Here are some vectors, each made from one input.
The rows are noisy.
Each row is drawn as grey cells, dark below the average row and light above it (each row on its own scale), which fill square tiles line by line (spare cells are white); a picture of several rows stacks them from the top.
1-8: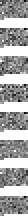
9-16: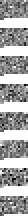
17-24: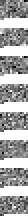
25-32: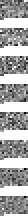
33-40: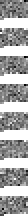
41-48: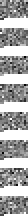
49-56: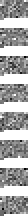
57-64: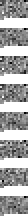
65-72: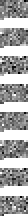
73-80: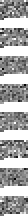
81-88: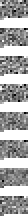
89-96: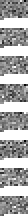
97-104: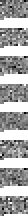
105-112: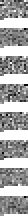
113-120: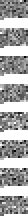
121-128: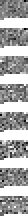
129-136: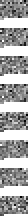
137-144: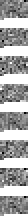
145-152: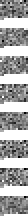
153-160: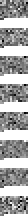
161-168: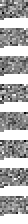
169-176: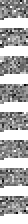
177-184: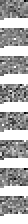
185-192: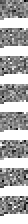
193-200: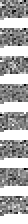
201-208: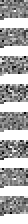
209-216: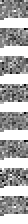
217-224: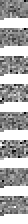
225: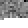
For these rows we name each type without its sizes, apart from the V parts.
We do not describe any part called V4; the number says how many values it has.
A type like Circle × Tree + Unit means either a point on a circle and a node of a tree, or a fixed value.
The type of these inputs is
(Circle × V4 + Unit) × Line.
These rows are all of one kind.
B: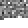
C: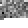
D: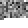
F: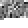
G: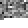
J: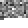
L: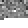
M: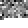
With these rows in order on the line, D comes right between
C and G.
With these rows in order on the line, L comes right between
B and M.
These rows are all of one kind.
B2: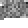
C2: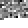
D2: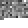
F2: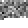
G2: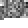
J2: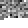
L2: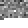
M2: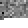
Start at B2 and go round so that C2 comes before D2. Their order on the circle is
B2, J2, F2, C2, L2, M2, G2, D2.
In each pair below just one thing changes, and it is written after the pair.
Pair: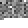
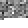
the value of V4
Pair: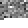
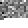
the value of V4
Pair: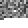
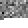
the value of V4
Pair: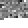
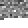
the value of V4
